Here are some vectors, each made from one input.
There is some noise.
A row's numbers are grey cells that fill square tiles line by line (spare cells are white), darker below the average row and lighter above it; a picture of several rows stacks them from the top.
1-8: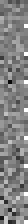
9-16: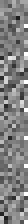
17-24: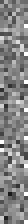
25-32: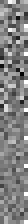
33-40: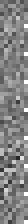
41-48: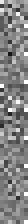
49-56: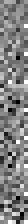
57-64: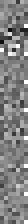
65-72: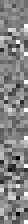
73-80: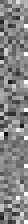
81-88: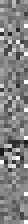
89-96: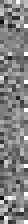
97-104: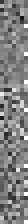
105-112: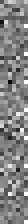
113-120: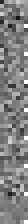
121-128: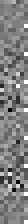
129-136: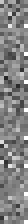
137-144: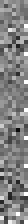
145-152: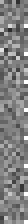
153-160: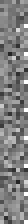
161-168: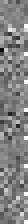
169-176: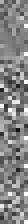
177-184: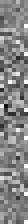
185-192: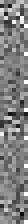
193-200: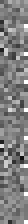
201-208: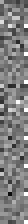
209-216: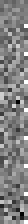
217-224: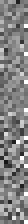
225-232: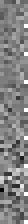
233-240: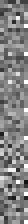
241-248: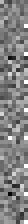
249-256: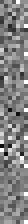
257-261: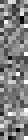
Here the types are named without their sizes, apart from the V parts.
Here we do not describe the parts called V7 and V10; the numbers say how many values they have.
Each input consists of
a point on a line, together with either a true/false value and a value of V7, or a value of V10.
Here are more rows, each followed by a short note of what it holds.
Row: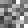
a point on a line, a true/false value and a value of V7
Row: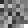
a point on a line and a value of V10
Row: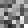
a point on a line and a value of V10
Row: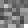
a point on a line, a true/false value and a value of V7
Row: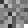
a point on a line and a value of V10
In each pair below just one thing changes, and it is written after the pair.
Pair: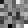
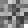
the true/false value
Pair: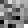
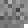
the true/false value
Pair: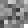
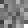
the true/false value
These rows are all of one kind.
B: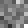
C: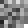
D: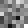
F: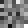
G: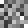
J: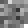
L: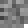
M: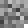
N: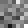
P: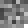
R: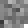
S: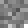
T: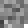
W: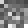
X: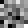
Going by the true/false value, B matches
R, T, W and X.
